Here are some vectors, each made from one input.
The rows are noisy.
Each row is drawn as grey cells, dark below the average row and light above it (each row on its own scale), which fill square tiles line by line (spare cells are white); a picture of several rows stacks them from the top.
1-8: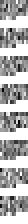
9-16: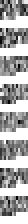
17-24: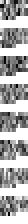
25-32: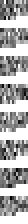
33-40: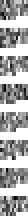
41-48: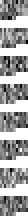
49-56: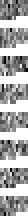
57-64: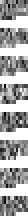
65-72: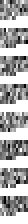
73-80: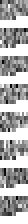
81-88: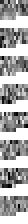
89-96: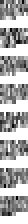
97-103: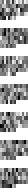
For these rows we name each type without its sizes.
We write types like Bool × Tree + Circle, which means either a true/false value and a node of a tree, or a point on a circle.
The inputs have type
Bool × (Label + Line).
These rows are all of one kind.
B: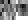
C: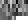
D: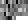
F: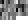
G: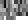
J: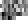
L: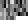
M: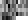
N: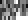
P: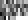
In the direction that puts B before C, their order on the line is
G, L, B, F, N, C, D, P, M, J.
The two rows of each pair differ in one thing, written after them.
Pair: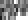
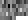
the true/false value
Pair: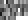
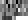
the true/false value
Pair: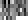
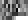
the place on the line
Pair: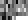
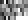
the true/false value
